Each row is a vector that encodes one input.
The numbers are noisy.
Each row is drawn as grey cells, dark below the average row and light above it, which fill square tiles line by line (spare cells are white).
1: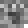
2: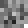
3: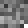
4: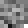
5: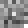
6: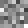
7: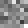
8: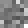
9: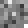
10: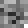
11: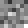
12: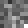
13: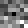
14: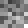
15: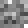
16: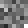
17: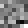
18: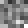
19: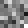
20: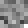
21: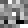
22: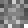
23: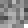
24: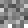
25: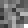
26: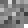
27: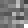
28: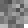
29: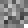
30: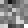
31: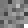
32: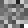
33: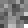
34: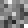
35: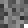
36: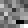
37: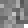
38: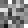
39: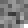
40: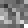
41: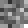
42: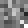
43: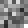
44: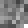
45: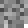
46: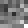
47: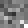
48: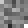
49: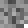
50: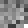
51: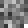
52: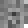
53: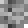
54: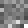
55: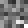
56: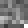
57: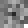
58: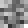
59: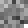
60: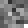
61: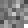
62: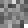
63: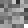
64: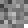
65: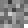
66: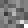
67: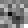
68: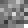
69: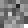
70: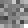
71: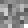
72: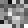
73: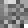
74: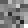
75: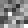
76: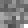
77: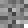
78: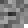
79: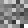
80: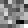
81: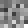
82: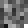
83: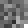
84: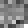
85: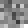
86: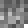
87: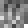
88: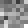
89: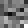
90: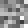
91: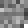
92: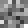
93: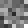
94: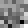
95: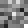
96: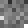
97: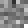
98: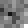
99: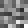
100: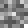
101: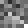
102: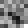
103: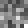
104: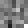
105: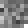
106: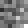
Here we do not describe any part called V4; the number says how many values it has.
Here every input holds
one of 7 labels, together with either a node of a 7-node tree, or a value of V4.
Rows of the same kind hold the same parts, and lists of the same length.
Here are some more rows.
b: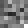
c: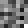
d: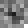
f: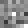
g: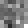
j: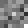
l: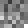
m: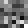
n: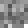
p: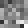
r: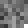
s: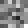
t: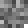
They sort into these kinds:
b, c, f, j, l, r, s, t
d, g, m, n, p

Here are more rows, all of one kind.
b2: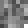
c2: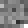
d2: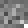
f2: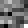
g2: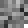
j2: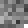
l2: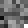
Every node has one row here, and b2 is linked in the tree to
l2.
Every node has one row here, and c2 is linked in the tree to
d2, f2 and l2.
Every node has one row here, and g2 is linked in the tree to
f2.
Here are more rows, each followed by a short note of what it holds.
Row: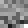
one of 7 labels and a node of a 7-node tree
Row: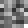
one of 7 labels and a value of V4
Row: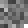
one of 7 labels and a value of V4
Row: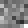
one of 7 labels and a value of V4
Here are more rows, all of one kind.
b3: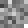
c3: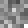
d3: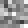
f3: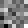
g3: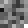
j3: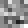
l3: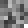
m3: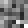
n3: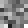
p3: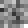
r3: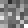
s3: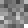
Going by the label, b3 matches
d3, j3 and l3.
